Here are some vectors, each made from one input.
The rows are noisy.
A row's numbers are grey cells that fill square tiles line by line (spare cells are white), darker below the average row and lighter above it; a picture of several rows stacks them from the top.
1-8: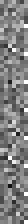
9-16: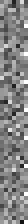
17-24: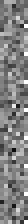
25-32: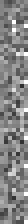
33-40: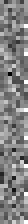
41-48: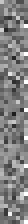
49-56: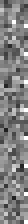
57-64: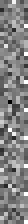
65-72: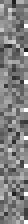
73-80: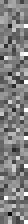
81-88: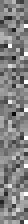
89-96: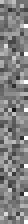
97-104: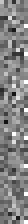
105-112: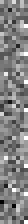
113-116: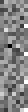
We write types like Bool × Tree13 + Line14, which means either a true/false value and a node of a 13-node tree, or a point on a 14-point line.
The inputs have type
(Bool × Bool × Bool + Line7) × Line7.
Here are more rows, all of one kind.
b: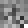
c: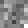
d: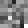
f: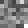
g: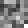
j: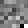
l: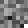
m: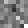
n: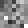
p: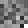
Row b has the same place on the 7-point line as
g, j, m and p.
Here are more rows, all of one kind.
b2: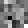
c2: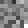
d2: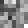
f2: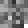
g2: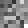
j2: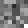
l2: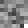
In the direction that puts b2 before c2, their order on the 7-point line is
b2, j2, d2, l2, c2, g2, f2.
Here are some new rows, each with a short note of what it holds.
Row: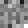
a point on each of two 7-point lines
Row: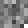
a point on a 7-point line and three true/false values
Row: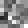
a point on each of two 7-point lines
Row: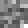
a point on each of two 7-point lines
